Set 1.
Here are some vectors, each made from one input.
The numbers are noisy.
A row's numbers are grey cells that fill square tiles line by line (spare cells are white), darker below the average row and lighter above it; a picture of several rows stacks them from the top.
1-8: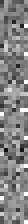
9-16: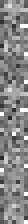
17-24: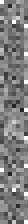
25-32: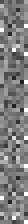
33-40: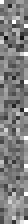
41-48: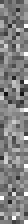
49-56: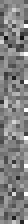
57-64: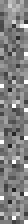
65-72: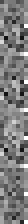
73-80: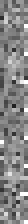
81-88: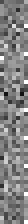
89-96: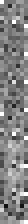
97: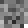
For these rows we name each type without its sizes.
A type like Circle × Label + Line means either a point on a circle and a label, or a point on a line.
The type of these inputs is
Line × Line + Tree + Unit.
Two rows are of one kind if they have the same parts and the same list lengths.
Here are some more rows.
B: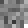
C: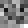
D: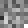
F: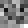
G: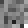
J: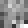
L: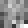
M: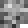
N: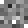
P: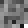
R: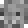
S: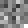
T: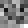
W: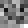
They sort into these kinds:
B, G, P
C, F, T, W
D, J, L, M, N, R, S

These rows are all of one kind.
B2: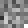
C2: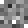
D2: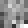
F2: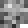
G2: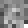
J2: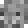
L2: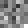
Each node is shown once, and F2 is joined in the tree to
D2.
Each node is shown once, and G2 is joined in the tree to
B2, D2 and J2.
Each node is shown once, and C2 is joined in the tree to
J2.
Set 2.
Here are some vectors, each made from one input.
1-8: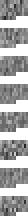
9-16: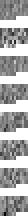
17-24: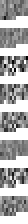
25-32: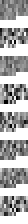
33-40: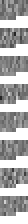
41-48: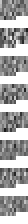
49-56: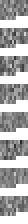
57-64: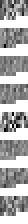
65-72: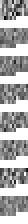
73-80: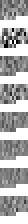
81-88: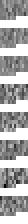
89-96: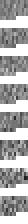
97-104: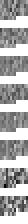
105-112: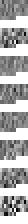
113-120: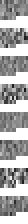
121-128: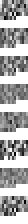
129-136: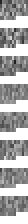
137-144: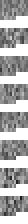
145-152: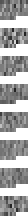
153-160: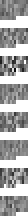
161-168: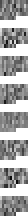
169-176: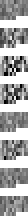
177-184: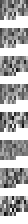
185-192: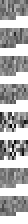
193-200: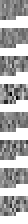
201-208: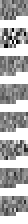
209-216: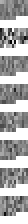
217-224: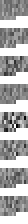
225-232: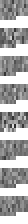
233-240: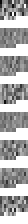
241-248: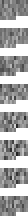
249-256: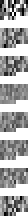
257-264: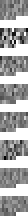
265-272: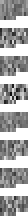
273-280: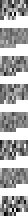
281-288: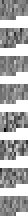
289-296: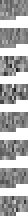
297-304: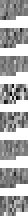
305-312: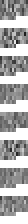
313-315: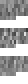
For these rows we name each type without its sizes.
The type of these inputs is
List(Line).
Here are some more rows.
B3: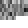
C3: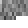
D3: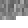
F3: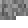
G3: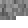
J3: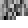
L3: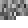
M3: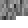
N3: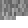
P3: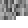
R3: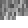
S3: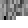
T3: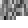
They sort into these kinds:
B3
C3, F3, G3, J3, L3, M3, S3, T3
D3, N3, P3, R3

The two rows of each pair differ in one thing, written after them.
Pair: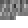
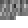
the place on the line in item 2 of the list
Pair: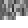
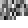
the place on the line in item 1 of the list
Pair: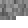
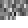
the place on the line in item 1 of the list
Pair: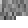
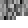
the place on the line in item 1 of the list
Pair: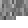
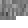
the place on the line in item 1 of the list
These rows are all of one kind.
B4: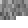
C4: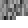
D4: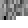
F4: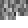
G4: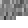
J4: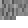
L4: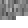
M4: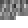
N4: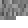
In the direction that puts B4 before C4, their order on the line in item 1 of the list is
J4, L4, N4, B4, F4, G4, D4, C4, M4.
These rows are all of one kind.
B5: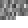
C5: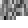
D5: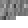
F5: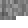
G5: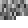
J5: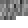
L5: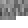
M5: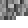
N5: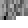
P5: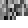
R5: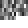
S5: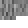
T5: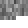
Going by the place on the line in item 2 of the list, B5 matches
D5 and N5.
